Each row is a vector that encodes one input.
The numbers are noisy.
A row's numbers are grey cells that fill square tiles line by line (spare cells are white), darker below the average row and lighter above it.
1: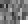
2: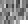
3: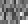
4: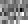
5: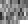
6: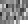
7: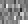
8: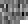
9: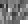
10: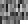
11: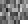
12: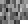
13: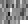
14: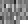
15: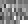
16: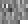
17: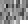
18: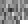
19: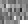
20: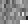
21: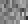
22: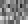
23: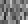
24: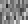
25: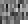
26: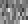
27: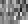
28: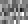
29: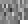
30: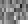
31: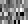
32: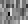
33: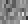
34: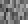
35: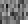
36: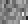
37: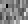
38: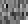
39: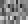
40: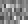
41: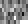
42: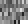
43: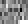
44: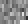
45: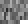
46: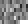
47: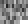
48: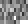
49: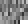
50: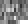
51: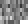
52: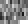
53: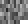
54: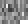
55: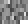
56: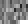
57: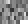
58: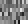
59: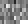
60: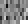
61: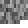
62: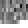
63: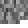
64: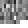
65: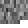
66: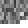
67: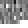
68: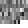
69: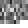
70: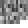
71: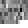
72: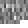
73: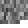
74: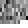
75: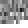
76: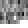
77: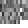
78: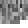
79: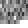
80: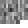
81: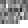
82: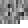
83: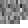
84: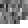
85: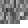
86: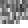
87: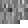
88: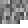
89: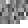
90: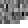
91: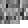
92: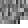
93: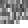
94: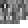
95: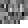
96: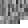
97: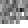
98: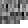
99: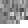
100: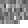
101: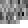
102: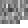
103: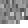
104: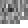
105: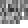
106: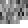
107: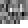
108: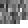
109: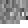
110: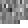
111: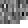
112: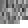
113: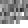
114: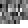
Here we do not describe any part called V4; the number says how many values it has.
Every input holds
a value of V4, together with either a point on a 5-point line, or a point on an 8-point line.
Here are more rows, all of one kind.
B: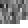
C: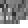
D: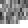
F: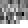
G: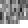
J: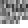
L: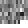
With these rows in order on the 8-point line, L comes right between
F and J.
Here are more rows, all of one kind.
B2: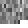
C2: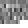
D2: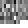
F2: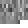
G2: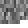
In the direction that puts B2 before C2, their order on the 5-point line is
D2, G2, F2, B2, C2.
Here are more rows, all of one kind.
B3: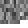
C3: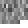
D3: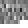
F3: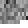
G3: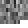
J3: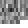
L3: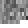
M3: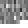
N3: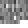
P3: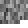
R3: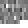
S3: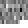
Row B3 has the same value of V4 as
G3 and P3.
